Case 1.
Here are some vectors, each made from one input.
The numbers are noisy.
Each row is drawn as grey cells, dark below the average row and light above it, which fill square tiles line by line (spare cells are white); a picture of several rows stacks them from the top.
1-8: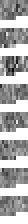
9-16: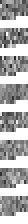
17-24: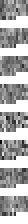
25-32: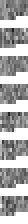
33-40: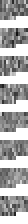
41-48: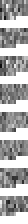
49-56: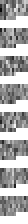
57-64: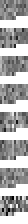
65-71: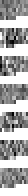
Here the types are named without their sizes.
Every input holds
a point on a line, together with either a fixed value, or four true/false values.
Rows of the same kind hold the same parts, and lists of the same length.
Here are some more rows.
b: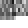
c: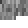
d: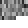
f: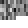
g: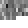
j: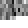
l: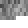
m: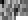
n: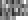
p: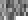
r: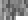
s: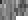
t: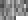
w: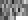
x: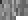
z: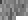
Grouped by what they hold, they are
b, j, n, w
c, d, f, g, l, m, p, r, s, t, x, z

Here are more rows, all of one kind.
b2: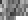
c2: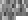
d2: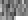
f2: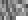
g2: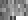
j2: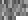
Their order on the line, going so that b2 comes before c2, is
b2, j2, c2, d2, f2, g2.
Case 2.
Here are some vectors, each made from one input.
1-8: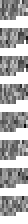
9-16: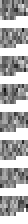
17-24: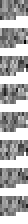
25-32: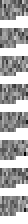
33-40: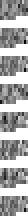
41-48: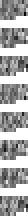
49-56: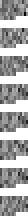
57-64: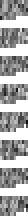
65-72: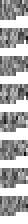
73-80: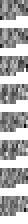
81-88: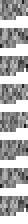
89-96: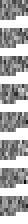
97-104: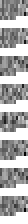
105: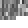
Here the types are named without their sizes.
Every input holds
a true/false value, together with either a point on a circle, or a fixed value.
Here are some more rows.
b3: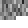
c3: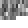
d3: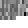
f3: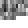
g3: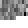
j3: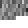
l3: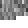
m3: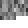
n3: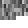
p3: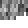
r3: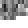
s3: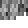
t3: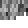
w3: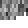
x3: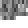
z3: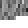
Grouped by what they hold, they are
b3, p3, s3, t3, w3
c3, d3, f3, g3, j3, l3, m3, n3, r3, x3, z3

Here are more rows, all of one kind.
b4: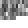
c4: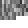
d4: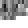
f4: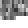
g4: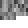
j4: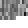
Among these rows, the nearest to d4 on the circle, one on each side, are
c4 and f4.
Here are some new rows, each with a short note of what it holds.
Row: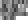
a point on a circle and a true/false value
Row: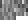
a point on a circle and a true/false value
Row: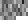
a true/false value
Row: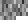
a true/false value
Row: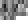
a point on a circle and a true/false value
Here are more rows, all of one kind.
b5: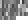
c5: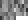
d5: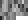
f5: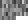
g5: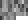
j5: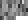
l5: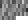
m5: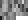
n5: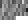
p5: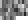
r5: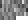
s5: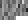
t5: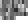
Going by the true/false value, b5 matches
p5 and t5.
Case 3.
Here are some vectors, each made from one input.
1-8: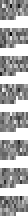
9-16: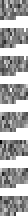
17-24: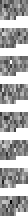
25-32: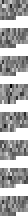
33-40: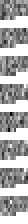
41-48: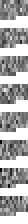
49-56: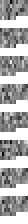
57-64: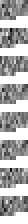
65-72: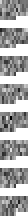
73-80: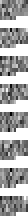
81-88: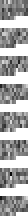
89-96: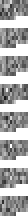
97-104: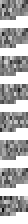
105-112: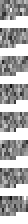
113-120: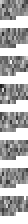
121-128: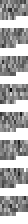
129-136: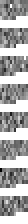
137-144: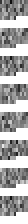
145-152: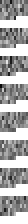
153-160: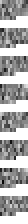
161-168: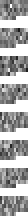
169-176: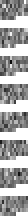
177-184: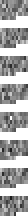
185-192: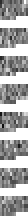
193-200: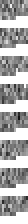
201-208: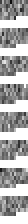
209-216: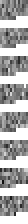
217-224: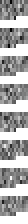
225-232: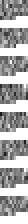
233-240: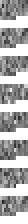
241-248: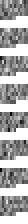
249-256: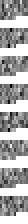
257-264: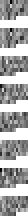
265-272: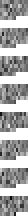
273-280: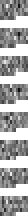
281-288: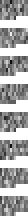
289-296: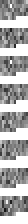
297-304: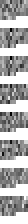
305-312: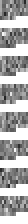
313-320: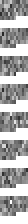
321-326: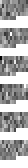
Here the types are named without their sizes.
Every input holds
a point on a line, together with either a point on a circle, or a fixed value.
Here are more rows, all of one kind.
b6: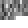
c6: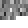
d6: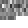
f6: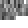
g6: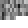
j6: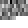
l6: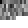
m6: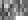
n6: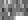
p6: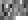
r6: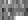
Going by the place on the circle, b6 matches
m6, n6, p6 and r6.
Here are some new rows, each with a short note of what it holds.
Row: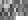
a point on a circle and a point on a line
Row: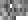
a point on a line
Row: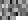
a point on a circle and a point on a line
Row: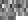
a point on a circle and a point on a line
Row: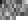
a point on a circle and a point on a line
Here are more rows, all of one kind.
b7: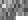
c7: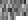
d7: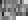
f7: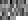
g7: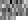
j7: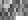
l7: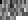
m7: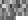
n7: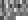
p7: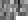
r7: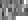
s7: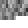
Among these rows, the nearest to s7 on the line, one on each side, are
b7 and c7.
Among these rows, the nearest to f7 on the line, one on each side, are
g7 and l7.
